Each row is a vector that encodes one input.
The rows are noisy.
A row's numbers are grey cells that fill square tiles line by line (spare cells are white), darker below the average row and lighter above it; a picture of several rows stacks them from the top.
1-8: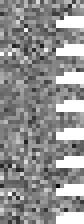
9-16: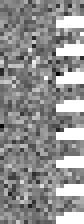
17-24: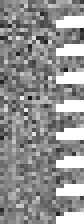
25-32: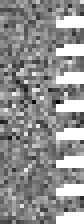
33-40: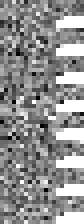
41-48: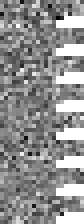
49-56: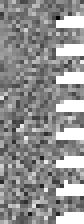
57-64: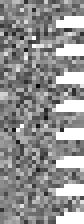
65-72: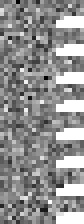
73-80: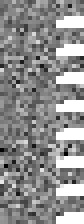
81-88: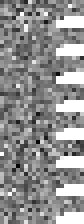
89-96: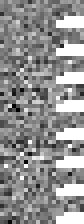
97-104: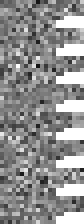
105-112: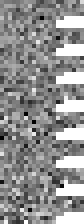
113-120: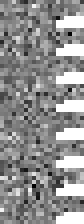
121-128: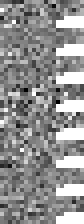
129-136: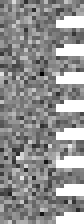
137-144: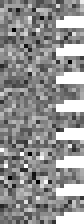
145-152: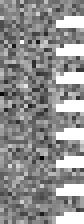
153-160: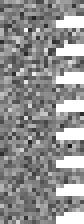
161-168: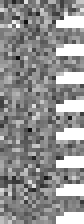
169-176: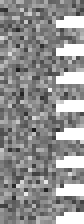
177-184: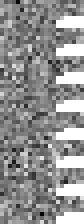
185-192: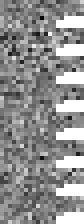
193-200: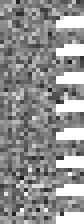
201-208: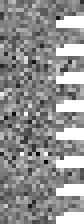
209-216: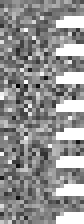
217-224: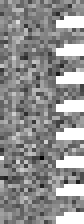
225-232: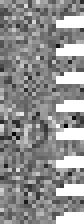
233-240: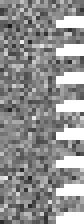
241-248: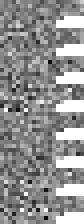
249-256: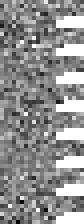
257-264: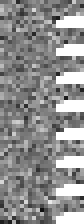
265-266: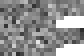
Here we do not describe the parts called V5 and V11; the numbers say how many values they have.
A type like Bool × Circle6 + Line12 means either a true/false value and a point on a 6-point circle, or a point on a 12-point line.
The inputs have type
Bool × V5 + (Line6 + Line7) × V11.
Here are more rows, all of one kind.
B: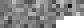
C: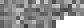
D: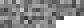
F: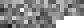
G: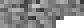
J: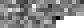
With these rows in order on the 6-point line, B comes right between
F and G.
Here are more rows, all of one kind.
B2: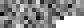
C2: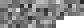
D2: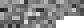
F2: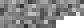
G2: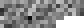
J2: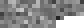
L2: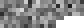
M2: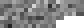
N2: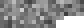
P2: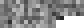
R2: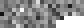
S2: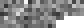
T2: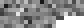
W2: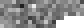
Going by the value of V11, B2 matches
G2, M2 and R2.
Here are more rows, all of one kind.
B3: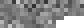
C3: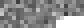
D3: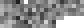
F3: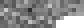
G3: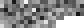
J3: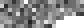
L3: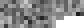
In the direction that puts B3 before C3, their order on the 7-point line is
B3, F3, J3, G3, D3, L3, C3.
